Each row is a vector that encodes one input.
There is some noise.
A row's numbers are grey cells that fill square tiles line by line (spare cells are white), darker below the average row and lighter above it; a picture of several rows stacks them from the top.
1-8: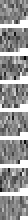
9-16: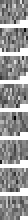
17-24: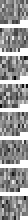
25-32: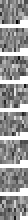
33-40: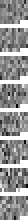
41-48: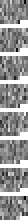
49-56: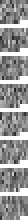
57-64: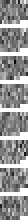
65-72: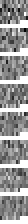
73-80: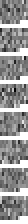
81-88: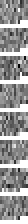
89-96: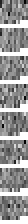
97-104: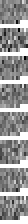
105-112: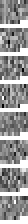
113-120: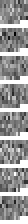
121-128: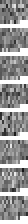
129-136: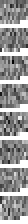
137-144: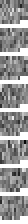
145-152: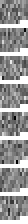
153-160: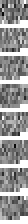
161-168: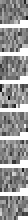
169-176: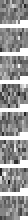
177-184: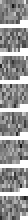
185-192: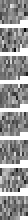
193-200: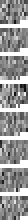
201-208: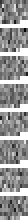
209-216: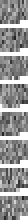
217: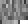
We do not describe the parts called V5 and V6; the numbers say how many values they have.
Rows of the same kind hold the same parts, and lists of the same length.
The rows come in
3 kinds.
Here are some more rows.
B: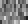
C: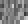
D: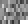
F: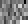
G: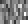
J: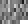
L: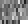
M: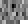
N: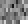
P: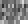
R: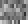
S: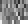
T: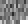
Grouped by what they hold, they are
B, F, G, L, S
C, P
D, J, M, N, R, T

